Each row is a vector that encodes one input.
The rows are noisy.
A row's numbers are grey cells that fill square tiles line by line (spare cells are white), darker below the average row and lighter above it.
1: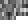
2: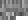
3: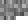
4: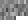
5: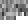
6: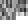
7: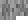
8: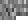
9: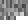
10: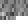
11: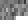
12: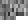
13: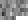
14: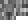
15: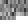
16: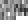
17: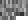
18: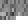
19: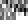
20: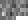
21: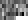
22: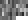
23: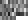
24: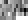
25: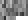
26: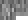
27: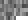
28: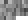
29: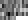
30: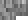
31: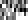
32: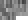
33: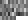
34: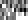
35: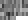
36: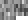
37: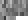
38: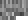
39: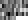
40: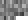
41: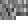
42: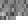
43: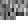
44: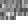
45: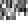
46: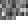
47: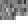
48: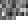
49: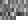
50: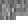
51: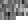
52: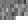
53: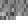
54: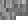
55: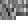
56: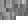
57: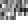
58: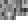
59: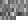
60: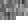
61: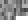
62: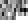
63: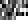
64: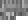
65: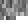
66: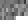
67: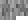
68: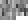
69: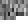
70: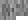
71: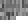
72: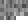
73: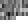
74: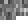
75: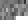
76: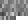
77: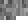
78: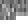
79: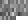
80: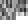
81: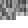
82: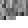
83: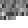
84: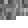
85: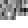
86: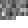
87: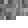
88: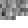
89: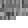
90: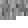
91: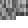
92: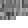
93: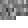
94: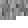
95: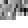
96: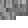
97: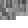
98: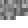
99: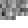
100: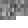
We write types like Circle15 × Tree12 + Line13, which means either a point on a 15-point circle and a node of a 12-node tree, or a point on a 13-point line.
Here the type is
Bool × Bool × Bool × Bool.
